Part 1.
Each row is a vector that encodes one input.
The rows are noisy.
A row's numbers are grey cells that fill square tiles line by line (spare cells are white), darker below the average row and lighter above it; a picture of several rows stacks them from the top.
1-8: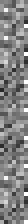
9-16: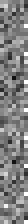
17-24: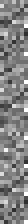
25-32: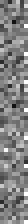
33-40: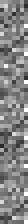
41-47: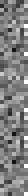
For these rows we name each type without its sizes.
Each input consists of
a label.
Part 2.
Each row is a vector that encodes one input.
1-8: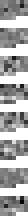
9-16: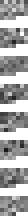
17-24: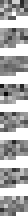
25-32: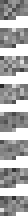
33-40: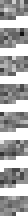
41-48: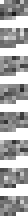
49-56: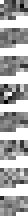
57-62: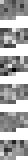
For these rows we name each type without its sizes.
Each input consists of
a point on a line.
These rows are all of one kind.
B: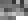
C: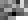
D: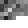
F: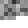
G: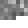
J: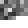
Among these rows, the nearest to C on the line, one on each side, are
G and J.
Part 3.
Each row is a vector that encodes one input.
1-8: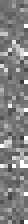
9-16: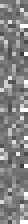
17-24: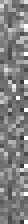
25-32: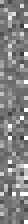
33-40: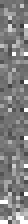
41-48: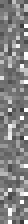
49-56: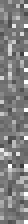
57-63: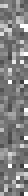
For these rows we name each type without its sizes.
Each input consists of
four true/false values.
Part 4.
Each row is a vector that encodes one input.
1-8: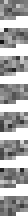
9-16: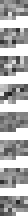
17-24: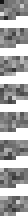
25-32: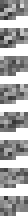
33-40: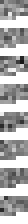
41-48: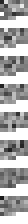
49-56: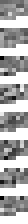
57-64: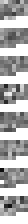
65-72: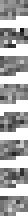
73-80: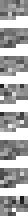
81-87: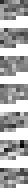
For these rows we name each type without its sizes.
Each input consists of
a point on a line.
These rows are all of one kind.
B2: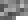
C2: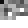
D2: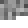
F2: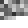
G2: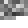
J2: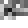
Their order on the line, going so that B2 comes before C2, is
F2, B2, G2, J2, D2, C2.
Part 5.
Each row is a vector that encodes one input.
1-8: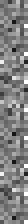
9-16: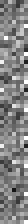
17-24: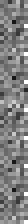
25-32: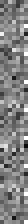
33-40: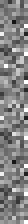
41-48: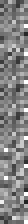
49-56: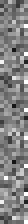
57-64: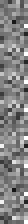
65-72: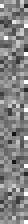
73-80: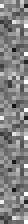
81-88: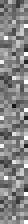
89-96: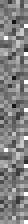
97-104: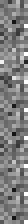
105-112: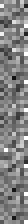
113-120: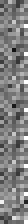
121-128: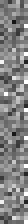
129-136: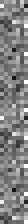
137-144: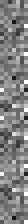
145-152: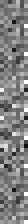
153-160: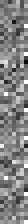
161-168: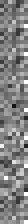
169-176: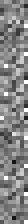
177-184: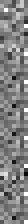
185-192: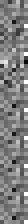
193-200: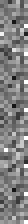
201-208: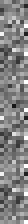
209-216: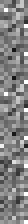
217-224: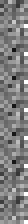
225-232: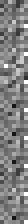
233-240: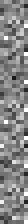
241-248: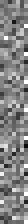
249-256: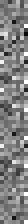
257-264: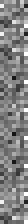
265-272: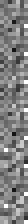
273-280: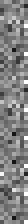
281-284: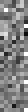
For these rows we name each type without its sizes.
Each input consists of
a label.
